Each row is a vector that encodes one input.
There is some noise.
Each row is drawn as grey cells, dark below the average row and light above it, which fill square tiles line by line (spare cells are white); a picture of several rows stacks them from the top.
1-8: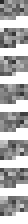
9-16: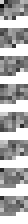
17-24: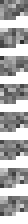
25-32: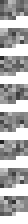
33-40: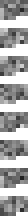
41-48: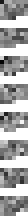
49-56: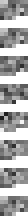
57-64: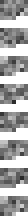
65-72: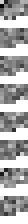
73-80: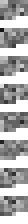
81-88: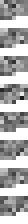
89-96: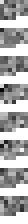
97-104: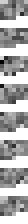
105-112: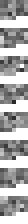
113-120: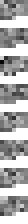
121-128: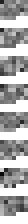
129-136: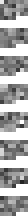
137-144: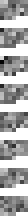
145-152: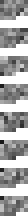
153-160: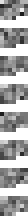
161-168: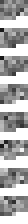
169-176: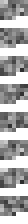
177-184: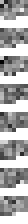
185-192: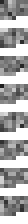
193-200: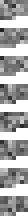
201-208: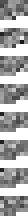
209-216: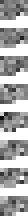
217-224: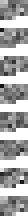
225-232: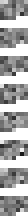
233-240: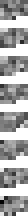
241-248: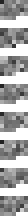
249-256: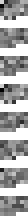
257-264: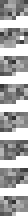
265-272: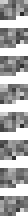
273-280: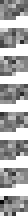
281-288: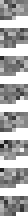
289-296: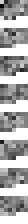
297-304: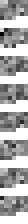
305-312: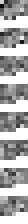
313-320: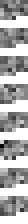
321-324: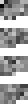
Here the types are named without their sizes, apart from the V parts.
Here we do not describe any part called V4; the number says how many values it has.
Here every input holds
either a fixed value, or a label and a value of V4, or three true/false values.
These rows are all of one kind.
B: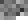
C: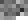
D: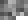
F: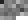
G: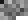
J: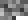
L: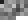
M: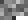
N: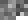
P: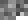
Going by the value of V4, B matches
C, F and G.
